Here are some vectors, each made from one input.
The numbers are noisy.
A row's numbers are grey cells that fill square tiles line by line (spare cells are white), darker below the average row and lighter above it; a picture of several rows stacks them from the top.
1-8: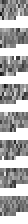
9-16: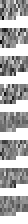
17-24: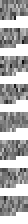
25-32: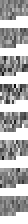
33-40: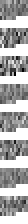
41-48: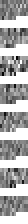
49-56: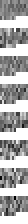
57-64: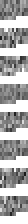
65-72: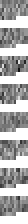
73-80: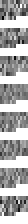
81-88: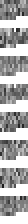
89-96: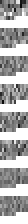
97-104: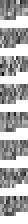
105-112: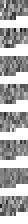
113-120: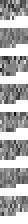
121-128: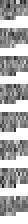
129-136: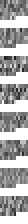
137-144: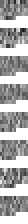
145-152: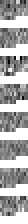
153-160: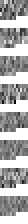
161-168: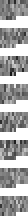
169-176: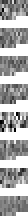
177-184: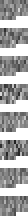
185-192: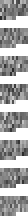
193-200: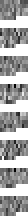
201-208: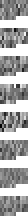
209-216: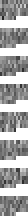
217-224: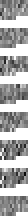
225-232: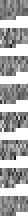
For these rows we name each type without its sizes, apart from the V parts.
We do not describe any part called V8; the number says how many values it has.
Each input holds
either a fixed value, or a node of a tree and a true/false value, or two values of V8.
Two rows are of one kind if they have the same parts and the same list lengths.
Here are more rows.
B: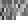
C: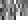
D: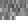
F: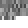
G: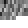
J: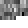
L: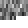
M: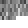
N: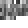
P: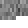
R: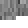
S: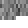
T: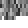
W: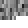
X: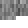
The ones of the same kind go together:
B, C, L, M
D, F, G, J, N, P, R, S, T, X
W

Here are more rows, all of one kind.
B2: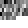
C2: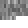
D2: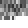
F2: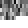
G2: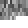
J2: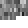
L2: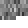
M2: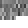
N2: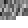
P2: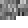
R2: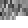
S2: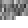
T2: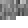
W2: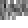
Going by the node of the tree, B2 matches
F2, M2, P2 and W2.
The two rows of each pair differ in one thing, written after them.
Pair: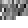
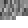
the true/false value
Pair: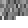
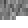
the node of the tree
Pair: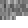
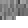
the node of the tree
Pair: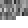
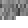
the true/false value
